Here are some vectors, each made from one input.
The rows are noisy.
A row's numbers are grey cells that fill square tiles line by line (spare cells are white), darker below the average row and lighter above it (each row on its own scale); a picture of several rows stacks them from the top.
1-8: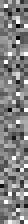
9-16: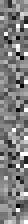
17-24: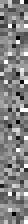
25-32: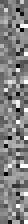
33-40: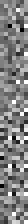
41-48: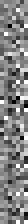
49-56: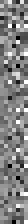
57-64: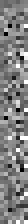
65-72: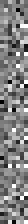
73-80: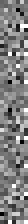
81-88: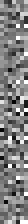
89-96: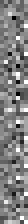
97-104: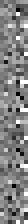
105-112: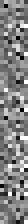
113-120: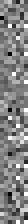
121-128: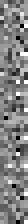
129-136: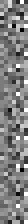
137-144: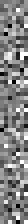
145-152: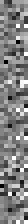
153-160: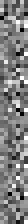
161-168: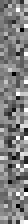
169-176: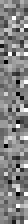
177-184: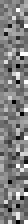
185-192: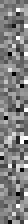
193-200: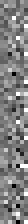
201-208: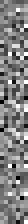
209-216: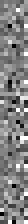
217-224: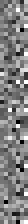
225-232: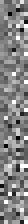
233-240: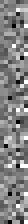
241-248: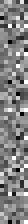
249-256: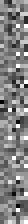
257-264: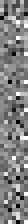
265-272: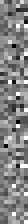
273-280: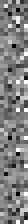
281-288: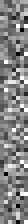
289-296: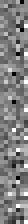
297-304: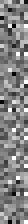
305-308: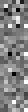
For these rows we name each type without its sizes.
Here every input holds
either a fixed value, or a label and a true/false value.
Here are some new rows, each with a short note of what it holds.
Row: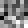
a fixed value
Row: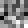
a fixed value
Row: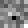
a label and a true/false value
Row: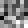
a fixed value
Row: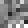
a label and a true/false value
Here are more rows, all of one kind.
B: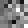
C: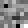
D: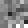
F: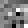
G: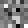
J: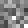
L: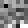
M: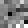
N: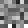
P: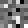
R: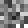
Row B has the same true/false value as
C, F and R.
